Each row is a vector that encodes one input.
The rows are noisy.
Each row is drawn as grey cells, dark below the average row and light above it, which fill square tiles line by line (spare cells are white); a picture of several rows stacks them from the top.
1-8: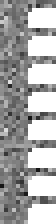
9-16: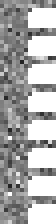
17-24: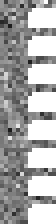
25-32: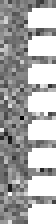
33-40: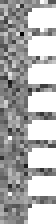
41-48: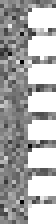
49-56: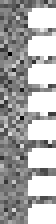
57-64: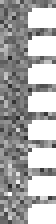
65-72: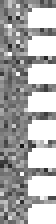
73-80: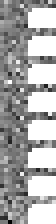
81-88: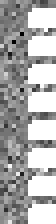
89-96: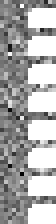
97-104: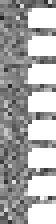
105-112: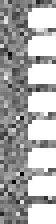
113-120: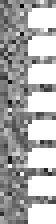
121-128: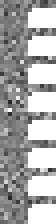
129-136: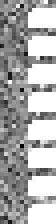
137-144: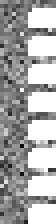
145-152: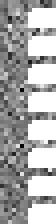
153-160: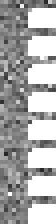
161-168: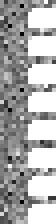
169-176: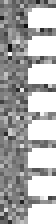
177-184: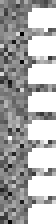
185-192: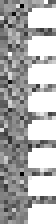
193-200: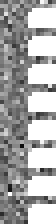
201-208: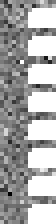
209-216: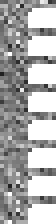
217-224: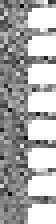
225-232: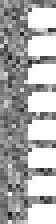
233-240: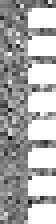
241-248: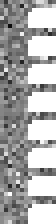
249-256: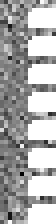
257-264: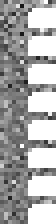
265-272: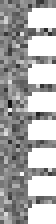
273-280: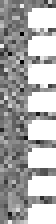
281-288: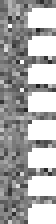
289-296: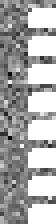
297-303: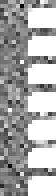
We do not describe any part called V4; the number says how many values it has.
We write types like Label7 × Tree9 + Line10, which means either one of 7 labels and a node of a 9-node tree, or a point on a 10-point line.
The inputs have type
(List3(Line5) + Tree11) × V4.
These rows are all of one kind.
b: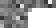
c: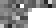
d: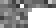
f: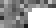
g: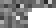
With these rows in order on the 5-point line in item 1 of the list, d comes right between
f and g.
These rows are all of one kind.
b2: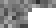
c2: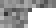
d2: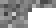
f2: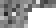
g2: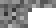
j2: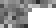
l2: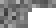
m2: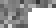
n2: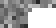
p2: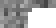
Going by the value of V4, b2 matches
j2, m2, n2 and p2.
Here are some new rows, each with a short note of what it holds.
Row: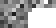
a node of an 11-node tree and a value of V4
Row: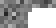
a value of V4, together with a list of three items
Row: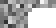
a node of an 11-node tree and a value of V4
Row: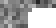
a value of V4, together with a list of three items
